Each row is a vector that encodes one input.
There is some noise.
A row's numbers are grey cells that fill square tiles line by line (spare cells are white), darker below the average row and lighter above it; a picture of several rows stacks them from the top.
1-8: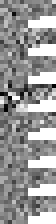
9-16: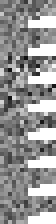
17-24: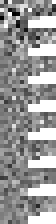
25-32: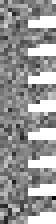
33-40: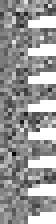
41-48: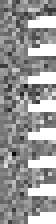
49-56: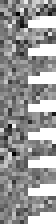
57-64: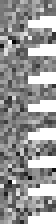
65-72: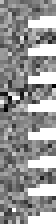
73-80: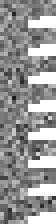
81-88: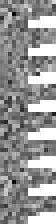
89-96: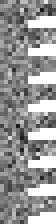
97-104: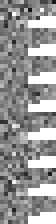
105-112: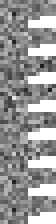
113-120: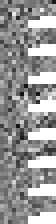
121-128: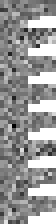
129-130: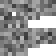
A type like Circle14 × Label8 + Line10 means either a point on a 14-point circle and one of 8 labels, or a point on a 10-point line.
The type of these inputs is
Bool × Bool × Bool + Tree9 × Tree9.
